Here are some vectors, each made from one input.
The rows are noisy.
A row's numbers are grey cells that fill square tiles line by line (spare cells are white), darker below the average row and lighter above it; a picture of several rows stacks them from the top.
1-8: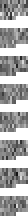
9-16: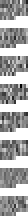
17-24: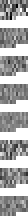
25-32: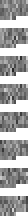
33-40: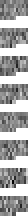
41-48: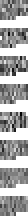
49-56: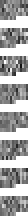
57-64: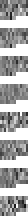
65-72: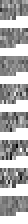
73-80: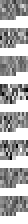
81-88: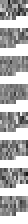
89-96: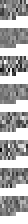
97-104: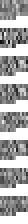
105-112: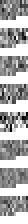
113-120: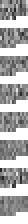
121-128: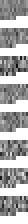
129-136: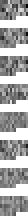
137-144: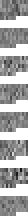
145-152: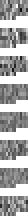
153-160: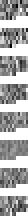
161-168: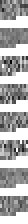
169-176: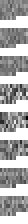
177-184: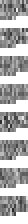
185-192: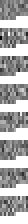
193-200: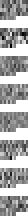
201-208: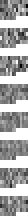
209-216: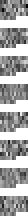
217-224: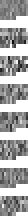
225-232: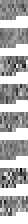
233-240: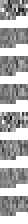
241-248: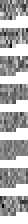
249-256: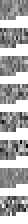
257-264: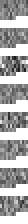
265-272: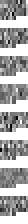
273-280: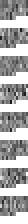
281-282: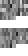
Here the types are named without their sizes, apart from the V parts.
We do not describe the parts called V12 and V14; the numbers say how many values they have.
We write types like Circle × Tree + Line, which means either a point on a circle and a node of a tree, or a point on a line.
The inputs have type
(Circle + V14) × (Line + V12).
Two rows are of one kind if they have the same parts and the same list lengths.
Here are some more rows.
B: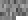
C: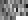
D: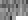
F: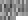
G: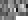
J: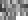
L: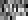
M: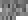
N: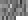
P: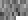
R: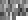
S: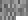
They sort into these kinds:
B, C, D, G, L
F, J, P, R
M, N
S

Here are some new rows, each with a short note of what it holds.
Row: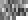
a point on a line and a value of V14
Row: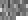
a point on a circle and a point on a line
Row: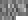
a point on a line and a value of V14
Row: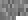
a point on a line and a value of V14
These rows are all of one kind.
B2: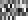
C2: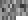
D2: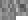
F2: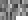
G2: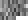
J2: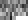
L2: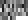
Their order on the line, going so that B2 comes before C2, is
D2, B2, F2, L2, C2, G2, J2.
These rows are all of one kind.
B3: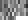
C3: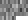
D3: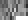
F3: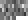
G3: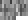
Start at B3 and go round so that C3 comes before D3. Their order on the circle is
B3, C3, F3, G3, D3.
